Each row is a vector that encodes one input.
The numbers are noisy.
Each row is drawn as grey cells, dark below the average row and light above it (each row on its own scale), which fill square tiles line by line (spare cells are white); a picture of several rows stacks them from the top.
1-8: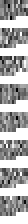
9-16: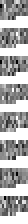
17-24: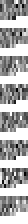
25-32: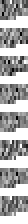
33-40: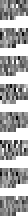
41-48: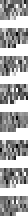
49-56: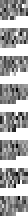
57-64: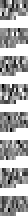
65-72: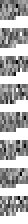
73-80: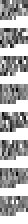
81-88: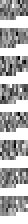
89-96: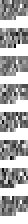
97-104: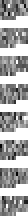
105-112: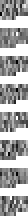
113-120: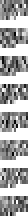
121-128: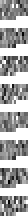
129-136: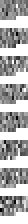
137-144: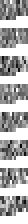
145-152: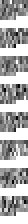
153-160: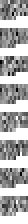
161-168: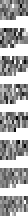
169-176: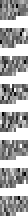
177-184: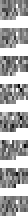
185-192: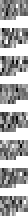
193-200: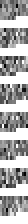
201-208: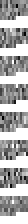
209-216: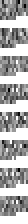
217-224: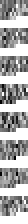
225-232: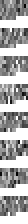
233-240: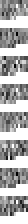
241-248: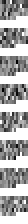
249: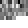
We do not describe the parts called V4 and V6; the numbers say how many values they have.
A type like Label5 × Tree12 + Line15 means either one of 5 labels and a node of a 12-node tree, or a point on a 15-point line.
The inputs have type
Line7 + (Tree7 + V6) × V4.
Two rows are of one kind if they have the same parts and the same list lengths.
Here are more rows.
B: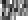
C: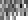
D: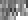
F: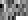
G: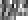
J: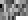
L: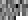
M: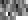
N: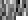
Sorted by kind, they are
B, G, M, N
C, D
F, J, L

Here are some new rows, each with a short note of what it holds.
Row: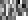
a value of V4 and a value of V6
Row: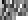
a value of V4 and a value of V6
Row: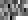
a node of a 7-node tree and a value of V4
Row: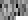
a point on a 7-point line
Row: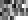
a node of a 7-node tree and a value of V4
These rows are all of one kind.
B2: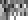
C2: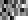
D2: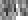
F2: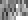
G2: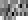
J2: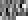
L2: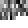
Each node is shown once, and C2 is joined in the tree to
D2 and L2.
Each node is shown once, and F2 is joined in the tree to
B2 and D2.
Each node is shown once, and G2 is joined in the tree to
J2.
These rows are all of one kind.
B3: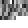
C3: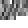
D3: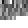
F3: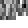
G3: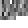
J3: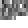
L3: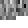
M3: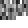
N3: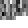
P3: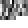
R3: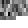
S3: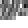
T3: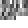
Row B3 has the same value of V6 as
F3, M3 and P3.
